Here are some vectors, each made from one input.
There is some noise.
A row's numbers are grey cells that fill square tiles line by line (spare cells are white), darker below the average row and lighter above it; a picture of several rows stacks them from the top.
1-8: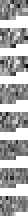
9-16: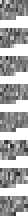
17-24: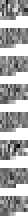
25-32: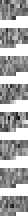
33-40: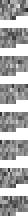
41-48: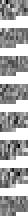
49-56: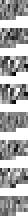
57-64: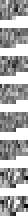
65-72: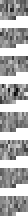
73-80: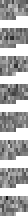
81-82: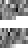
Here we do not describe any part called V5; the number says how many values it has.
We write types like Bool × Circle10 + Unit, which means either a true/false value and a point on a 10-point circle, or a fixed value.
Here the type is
List2(Line4) × V5.
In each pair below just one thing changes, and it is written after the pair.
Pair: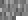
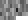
the place on the 4-point line in item 1 of the list
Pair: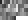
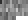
the place on the 4-point line in item 1 of the list
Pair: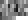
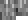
the place on the 4-point line in item 1 of the list
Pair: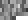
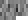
the place on the 4-point line in item 2 of the list
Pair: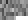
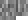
the value of V5
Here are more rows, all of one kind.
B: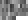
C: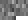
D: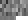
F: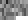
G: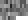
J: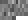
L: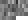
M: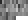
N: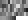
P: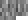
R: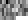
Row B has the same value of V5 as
C, G, J and L.
